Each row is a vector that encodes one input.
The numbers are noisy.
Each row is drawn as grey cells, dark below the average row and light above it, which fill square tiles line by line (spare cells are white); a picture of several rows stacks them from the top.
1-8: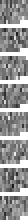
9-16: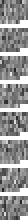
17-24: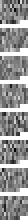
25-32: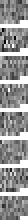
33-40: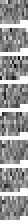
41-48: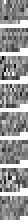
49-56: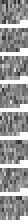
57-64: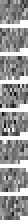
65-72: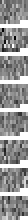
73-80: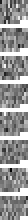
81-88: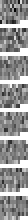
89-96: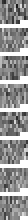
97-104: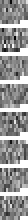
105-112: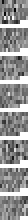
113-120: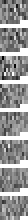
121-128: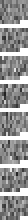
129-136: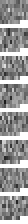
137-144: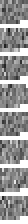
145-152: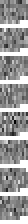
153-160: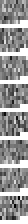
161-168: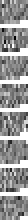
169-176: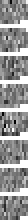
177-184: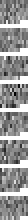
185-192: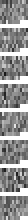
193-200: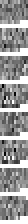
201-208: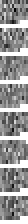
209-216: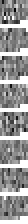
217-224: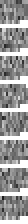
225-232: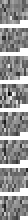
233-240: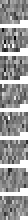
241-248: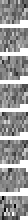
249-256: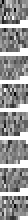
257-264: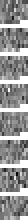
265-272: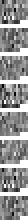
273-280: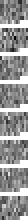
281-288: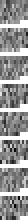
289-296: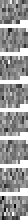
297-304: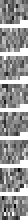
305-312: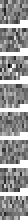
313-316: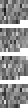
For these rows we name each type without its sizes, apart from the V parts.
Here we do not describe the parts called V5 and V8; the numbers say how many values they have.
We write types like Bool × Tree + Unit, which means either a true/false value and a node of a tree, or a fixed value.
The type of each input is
(Circle + V5) × V8 + Tree + Unit.
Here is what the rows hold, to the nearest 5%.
A few of them hold a fixed value. About 35% of them hold a node of a tree. The rest hold a value of V8, together with either a point on a circle, or a value of V5.
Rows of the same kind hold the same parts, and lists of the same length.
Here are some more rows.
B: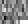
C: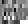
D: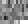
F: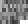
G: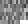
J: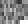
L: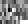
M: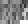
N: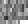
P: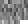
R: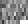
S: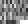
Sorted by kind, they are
B, G, J, R
C, F, S
D, M, N, P
L

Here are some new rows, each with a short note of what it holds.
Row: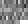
a point on a circle and a value of V8
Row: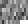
a point on a circle and a value of V8
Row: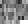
a point on a circle and a value of V8
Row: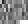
a point on a circle and a value of V8
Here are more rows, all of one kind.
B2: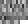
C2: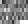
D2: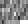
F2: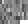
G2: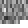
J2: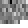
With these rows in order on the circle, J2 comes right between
B2 and F2.
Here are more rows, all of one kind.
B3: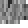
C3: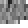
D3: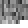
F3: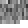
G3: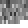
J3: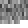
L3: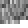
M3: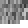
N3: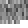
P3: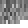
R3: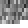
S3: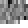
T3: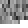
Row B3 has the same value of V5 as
D3, G3 and R3.
